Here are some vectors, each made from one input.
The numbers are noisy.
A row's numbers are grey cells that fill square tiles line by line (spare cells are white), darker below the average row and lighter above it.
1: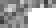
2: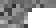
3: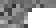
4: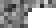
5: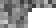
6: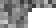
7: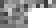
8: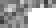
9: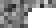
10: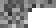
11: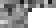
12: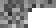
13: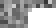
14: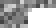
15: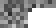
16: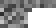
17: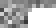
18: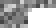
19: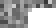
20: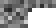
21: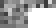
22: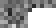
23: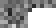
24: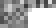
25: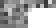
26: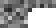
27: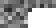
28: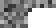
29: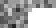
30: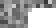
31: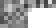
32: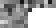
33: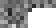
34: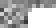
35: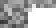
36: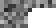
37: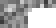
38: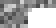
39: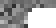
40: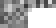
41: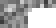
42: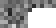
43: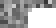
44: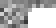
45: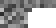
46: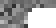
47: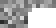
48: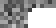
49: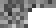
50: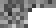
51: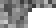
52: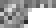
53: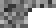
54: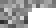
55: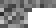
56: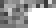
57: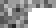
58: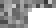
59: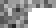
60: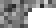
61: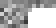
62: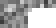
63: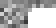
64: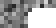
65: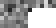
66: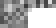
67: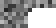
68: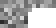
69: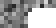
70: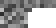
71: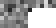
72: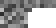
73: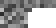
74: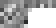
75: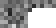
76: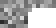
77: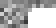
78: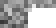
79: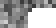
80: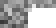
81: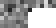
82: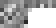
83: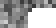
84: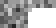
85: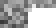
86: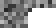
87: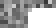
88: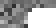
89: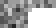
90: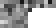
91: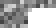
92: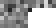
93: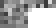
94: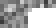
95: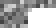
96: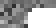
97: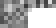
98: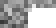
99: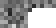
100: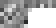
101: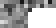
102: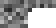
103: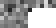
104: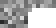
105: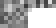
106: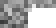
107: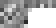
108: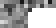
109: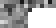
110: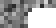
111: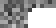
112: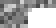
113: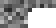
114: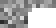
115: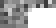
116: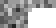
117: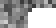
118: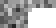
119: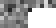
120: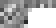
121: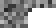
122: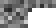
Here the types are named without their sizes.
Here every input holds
a point on a circle and a true/false value.
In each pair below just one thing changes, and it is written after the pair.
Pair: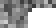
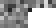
the place on the circle
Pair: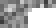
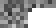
the true/false value
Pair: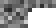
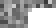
the true/false value
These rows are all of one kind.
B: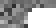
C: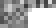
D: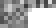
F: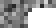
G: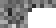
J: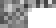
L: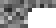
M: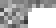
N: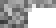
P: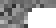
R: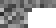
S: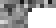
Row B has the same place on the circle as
C, D, J and P.
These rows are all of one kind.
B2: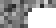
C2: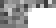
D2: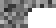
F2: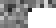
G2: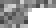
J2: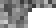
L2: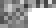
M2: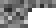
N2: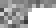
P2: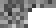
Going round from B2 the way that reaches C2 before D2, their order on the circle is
B2, F2, N2, J2, G2, P2, L2, C2, M2, D2.
